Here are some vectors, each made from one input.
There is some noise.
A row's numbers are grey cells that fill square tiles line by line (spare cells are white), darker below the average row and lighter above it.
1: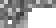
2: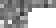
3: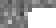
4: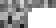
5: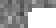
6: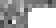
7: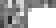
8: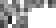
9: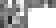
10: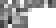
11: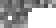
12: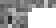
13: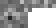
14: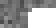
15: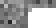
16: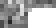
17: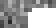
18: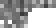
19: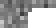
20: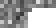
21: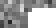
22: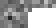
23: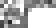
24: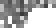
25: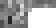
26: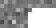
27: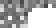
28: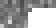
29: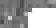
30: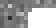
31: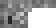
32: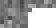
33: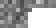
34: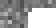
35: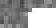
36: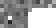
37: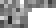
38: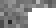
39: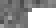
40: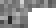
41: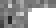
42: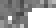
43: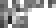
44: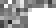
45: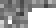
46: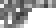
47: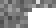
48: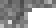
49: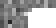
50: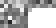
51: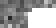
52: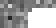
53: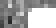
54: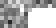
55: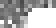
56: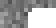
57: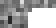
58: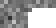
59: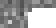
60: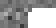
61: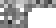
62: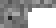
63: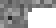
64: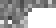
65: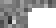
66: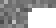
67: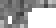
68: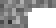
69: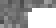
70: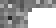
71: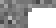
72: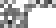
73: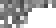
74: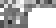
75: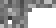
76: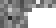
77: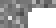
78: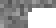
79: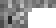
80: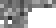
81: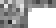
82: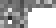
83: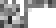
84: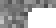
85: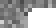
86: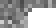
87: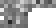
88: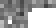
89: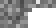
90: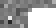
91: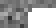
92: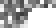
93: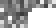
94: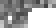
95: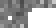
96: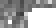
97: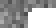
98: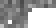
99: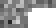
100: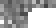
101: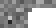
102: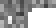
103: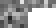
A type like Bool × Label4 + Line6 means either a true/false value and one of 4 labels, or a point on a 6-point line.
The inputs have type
Line11.
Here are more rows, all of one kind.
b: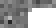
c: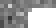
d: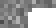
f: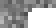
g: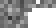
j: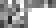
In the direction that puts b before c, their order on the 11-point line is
g, b, d, f, j, c.
